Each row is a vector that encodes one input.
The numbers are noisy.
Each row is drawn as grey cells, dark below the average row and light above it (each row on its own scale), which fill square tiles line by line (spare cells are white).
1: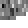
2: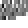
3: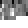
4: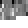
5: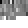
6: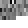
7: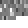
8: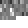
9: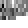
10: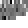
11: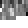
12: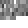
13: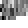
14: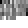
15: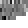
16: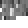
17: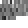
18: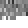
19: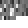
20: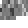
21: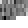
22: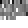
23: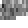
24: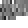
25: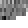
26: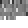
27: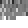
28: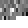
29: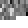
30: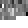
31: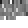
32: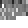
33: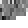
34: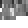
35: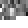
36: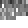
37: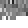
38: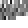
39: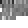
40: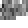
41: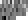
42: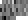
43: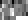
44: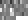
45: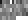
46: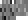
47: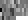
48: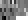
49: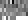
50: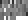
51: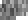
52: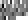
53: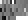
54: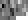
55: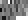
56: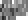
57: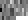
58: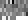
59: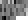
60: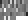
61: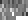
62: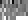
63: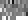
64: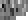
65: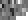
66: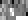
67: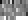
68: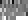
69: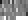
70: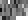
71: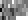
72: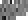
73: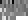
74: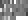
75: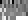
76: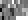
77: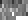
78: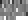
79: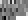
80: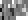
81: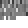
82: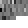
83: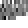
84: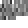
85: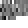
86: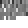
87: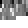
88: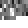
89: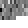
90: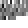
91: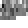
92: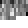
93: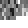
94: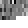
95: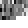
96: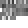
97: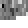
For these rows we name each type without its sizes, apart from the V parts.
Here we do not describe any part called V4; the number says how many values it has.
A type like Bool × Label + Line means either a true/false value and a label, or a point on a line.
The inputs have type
Bool × (Line + V4).
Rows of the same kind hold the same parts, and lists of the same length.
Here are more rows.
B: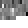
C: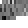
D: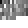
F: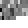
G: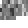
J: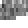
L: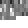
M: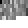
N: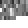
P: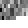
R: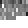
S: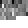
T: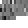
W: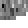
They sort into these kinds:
B, C, L, N, R, S, T
D, F, G, J, M, P, W

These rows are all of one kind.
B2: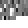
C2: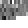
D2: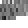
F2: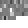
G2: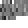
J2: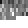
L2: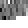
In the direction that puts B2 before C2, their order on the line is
J2, F2, L2, B2, C2, D2, G2.
